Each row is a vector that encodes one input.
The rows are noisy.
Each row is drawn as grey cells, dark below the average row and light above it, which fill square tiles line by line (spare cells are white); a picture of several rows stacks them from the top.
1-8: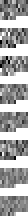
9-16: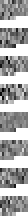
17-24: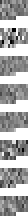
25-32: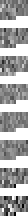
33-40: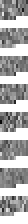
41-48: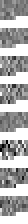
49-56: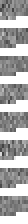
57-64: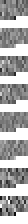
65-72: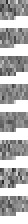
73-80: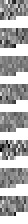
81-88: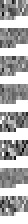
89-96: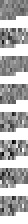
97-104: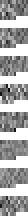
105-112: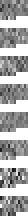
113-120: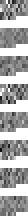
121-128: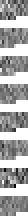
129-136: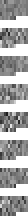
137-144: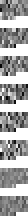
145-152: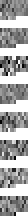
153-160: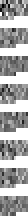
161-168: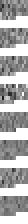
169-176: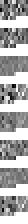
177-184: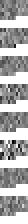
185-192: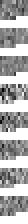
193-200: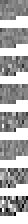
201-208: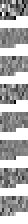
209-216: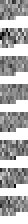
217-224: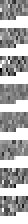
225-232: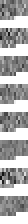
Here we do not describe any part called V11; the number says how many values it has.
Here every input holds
a value of V11, together with either a node of a 7-node tree, or a node of a 12-node tree.
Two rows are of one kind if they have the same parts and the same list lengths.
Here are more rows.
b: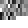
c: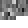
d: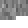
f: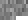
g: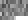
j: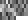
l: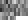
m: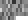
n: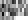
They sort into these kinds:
b, c, d, f, g, j, m
l, n

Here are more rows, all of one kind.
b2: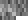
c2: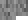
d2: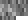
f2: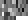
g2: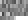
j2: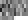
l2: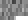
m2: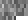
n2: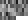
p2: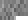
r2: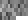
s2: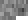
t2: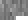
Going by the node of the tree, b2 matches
c2 and r2.
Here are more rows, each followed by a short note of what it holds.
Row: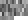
a node of a 7-node tree and a value of V11
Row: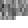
a node of a 12-node tree and a value of V11
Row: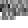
a node of a 7-node tree and a value of V11
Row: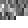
a node of a 7-node tree and a value of V11
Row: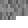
a node of a 7-node tree and a value of V11
